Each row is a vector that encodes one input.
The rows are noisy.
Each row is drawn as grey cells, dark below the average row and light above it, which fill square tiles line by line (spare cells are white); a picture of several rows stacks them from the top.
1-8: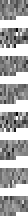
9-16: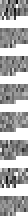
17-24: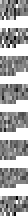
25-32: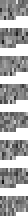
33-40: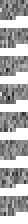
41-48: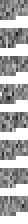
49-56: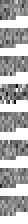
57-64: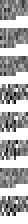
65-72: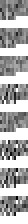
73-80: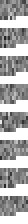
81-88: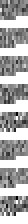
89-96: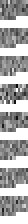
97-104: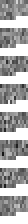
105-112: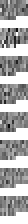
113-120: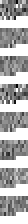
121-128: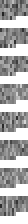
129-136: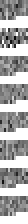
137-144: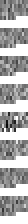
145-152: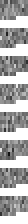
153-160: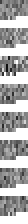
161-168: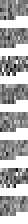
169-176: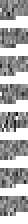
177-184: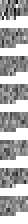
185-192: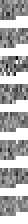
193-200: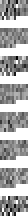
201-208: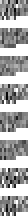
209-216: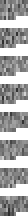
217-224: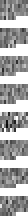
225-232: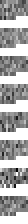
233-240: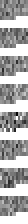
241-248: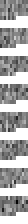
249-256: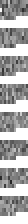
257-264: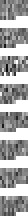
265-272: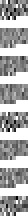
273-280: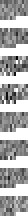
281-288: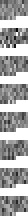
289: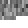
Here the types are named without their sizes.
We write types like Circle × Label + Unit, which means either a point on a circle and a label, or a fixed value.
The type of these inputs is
Label × (Tree + Unit).
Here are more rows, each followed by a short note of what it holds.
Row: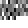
a label
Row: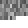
a label and a node of a tree
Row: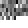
a label
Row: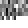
a label
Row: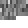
a label and a node of a tree
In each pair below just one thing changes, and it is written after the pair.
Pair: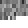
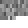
the node of the tree
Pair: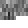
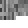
the node of the tree
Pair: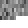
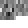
the node of the tree
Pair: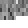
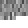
the label
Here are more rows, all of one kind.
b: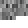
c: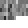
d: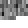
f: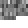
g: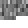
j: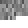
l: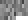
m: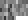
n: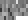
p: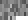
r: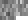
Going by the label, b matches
j, l and p.
